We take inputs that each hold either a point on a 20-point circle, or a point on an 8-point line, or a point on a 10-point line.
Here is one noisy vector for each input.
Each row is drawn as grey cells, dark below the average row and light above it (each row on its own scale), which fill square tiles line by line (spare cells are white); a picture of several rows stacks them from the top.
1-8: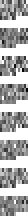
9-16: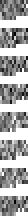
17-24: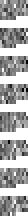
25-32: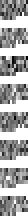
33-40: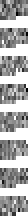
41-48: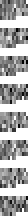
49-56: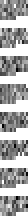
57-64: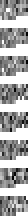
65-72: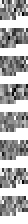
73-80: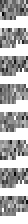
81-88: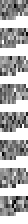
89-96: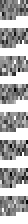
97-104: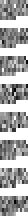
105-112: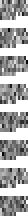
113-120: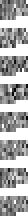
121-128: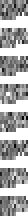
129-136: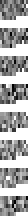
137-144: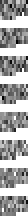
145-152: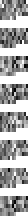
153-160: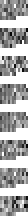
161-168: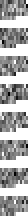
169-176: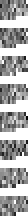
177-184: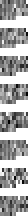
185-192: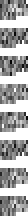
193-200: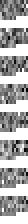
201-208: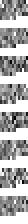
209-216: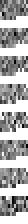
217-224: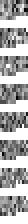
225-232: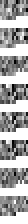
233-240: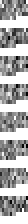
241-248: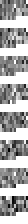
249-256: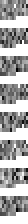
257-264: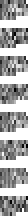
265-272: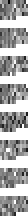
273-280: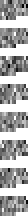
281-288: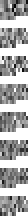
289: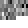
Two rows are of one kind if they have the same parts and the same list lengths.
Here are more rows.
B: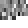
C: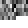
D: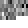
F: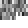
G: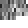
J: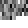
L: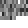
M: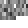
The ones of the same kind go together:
B, D, F, G, M
C
J, L

